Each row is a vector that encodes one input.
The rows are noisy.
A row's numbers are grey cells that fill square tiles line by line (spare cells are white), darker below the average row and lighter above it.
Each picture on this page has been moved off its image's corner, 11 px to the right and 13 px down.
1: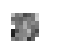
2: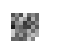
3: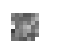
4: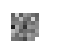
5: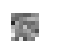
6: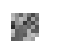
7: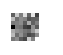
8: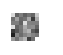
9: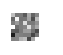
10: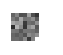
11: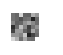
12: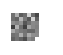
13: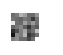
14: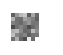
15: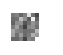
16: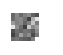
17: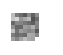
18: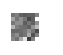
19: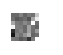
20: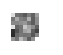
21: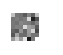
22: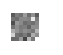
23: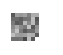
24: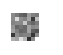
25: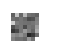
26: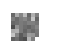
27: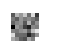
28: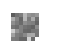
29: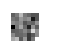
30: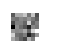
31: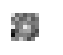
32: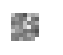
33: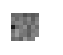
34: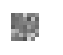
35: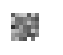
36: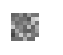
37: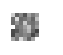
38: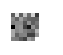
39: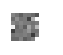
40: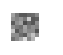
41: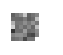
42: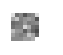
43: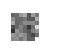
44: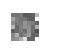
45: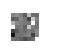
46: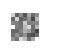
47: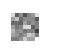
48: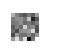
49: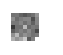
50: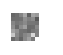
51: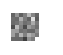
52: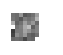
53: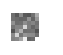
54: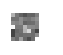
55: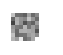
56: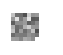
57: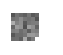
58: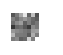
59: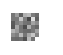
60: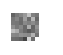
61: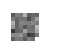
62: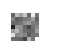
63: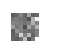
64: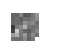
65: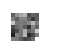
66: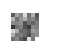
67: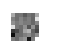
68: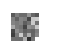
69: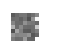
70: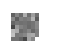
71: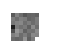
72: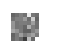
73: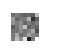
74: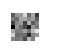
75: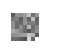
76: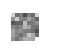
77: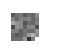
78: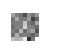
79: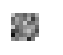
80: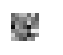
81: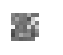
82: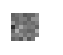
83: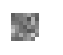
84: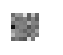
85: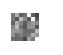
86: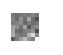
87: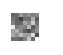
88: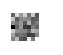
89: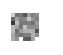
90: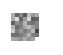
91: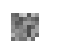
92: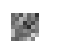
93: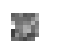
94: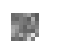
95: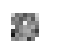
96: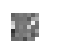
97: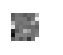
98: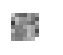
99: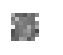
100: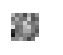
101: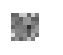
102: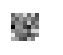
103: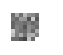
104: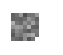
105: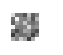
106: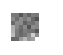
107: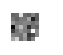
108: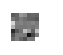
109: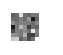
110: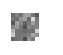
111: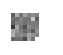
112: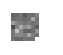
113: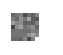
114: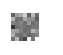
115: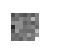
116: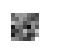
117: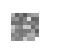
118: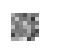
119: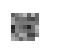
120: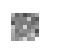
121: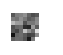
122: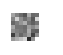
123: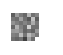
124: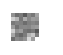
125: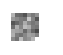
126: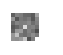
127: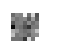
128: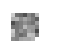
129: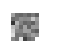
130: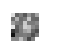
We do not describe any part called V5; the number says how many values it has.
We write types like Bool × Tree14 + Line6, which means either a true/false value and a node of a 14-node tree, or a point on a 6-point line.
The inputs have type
(Line6 + V5) × Tree8.
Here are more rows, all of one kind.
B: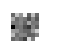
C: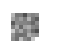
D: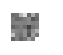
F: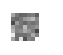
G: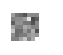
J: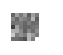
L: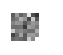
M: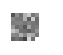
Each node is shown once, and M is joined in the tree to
J and L.
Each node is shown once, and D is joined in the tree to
B and J.
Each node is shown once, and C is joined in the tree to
F and G.
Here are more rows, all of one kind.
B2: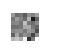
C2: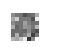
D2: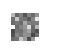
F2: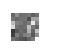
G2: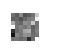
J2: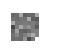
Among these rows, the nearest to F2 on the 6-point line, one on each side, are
D2 and G2.
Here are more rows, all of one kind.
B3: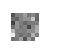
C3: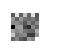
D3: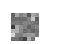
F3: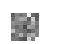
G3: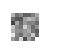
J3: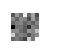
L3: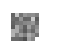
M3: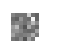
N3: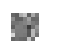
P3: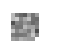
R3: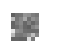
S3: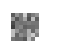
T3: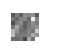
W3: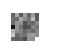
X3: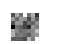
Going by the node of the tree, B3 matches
D3, R3, S3 and W3.
